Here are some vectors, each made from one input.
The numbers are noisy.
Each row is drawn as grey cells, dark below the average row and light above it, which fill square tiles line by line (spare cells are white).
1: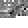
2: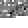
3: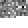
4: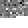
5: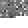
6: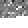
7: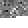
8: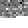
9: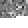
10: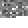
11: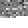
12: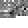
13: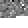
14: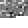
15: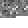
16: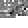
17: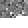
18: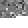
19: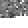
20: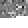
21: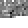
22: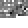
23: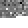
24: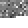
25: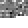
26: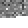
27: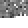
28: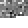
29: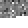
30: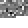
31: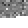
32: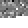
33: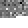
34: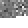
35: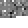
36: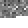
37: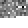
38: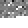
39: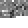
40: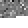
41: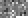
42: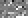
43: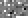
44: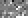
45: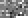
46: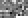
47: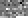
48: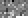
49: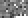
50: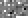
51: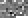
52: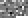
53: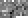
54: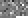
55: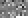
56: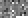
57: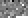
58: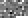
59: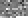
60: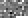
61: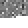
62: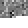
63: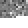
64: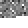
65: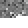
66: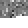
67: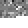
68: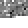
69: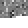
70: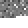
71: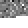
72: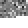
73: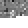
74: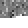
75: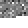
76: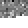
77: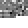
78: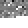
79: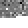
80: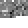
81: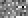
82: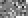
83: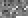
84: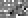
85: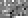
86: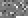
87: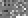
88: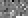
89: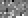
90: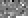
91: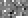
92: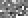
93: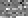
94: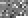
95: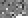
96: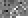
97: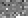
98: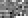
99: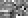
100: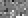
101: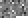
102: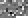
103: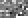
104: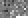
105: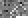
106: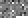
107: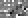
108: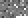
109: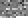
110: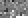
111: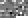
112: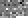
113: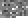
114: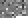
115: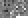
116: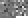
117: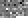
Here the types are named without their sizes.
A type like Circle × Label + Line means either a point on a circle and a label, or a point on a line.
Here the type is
(Line + Tree) × Tree.
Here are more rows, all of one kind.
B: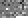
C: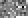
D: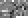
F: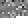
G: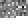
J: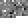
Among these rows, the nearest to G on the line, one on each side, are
B and F.
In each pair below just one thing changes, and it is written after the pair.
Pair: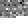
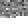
the place on the line
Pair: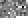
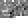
the node of the tree
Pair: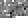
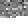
the node of the tree
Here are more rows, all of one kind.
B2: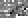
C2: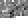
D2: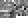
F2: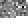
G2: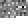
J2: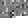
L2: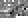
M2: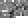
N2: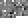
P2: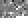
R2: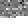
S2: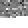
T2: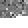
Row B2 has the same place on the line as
G2 and S2.
